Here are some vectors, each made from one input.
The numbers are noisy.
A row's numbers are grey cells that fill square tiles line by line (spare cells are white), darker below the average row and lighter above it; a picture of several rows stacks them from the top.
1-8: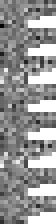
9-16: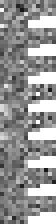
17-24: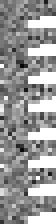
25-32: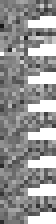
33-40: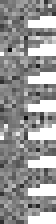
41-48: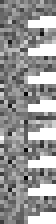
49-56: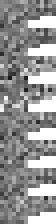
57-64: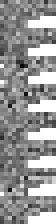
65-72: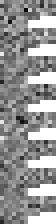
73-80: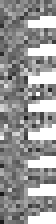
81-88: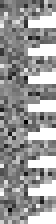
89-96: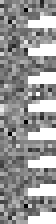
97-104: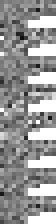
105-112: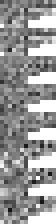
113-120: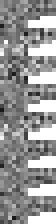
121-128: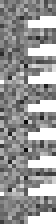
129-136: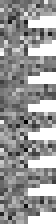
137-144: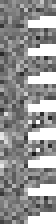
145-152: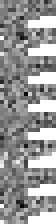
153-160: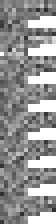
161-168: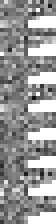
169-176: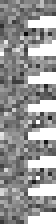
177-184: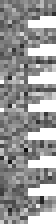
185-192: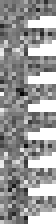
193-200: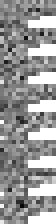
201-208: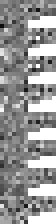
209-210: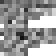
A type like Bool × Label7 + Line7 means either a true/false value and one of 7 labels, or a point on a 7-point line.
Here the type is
Circle6 × Circle6 + Label9.
